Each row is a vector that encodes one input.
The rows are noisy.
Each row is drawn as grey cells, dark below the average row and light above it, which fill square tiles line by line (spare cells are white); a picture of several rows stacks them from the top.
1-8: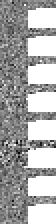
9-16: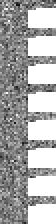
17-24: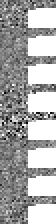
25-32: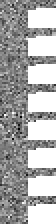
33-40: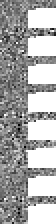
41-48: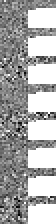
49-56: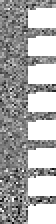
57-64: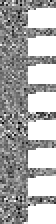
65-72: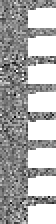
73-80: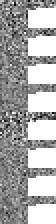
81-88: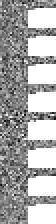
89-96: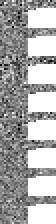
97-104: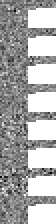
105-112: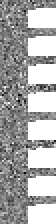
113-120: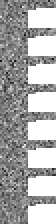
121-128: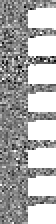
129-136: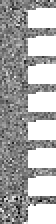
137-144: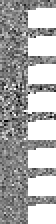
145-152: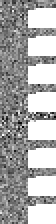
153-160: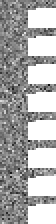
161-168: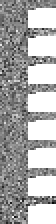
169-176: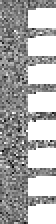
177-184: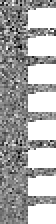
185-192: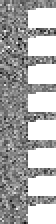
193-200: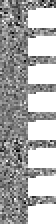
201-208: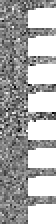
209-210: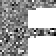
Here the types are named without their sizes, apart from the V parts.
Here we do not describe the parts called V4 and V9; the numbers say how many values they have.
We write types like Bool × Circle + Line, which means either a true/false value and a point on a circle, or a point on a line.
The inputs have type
Label + (Tree + Unit) × V4 × V9.
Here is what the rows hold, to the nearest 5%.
About 20% of them hold a label. The rest hold a value of V4 and a value of V9, together with either a fixed value, or a node of a tree.
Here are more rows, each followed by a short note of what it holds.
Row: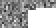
a value of V4 and a value of V9
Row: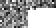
a label
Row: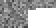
a value of V4 and a value of V9
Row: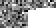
a label
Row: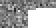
a node of a tree, a value of V4 and a value of V9
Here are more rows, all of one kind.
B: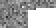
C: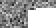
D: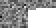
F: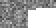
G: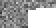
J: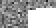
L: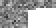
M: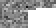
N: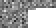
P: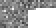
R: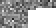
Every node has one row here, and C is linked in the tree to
G.
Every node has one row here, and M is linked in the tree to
L.
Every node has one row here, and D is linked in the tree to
B and N.
